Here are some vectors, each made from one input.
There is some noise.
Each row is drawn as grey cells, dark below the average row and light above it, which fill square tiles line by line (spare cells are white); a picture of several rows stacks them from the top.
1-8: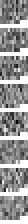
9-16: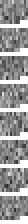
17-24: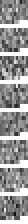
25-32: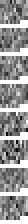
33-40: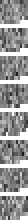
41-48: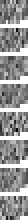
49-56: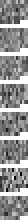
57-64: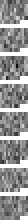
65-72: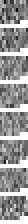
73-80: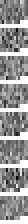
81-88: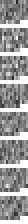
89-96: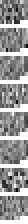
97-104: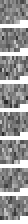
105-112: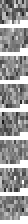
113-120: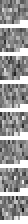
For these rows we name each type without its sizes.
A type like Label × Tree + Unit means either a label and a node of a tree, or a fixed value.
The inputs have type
Bool × (Label + Line).
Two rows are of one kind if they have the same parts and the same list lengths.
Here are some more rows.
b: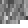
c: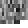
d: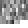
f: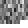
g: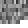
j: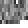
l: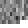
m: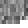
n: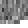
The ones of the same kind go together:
b, g, n
c, d, f, j, l, m

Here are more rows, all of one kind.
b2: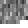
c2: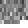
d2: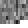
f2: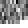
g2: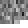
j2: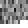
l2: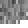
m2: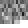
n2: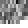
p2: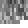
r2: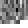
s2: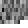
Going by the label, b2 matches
f2, g2 and m2.
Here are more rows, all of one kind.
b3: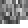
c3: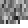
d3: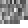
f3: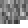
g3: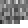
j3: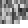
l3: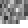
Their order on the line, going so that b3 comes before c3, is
g3, b3, f3, d3, c3, j3, l3.
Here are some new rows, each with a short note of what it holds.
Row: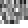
a point on a line and a true/false value
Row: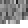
a label and a true/false value
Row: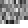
a point on a line and a true/false value
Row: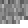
a label and a true/false value
